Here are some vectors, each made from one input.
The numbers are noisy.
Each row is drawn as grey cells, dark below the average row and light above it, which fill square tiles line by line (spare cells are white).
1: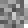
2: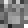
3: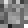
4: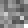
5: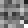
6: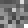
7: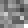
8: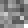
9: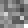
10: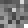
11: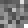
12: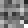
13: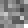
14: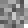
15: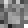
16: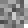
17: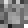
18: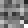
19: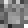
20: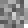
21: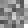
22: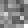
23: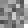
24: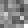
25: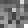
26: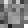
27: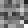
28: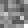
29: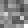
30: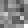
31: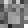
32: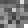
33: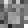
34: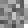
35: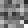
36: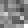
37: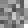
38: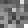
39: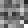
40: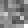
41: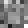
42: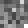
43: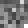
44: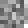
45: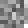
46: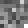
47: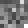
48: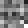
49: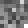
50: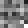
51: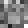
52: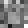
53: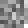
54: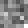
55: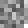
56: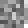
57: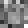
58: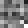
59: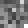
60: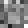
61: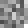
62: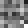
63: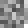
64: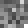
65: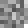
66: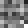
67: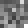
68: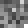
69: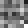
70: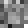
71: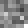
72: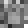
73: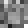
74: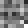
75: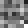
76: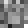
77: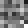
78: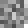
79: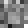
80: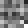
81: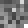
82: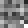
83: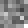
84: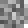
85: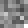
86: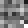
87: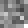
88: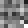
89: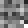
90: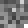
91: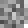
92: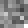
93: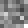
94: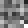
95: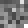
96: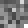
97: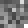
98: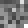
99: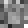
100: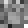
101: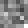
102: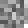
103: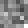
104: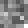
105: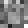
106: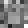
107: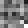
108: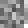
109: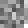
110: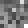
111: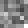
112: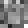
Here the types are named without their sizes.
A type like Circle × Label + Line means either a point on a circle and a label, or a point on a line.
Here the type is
Line.
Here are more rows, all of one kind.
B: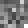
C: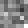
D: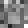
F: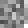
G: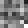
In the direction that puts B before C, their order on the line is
G, B, C, F, D.
